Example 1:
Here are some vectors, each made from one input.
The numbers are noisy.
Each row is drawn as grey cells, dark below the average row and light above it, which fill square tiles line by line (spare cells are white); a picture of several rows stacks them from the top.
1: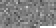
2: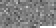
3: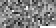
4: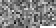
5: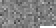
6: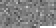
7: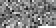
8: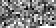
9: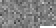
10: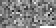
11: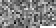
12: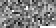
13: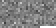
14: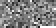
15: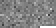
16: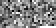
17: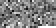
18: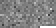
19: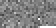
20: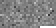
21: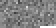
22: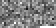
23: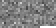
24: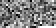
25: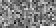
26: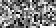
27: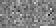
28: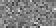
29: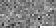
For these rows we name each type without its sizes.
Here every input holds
a label.
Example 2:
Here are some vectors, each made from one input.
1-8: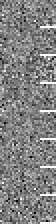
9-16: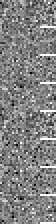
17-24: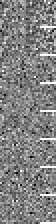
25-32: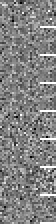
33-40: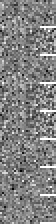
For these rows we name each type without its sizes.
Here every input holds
either a fixed value, or a node of a tree.
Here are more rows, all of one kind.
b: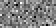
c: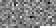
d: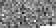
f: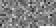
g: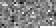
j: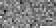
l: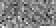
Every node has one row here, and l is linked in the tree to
b and f.
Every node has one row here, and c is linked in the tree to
d and f.
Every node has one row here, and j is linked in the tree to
f and g.
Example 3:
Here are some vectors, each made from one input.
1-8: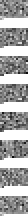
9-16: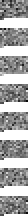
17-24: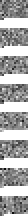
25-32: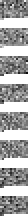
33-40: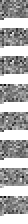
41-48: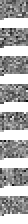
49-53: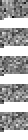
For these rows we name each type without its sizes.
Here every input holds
a label.
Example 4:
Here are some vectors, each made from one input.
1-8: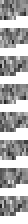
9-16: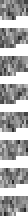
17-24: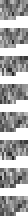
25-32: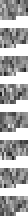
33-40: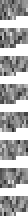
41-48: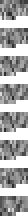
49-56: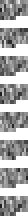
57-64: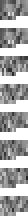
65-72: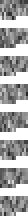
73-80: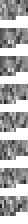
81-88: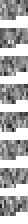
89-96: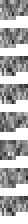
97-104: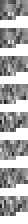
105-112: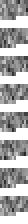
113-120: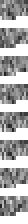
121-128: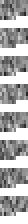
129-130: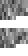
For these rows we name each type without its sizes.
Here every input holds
a point on a line.
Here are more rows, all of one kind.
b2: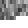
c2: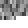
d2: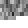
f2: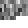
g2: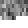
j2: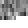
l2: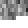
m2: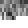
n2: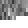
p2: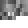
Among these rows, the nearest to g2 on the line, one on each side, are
l2 and m2.
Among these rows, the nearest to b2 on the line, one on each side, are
f2 and p2.
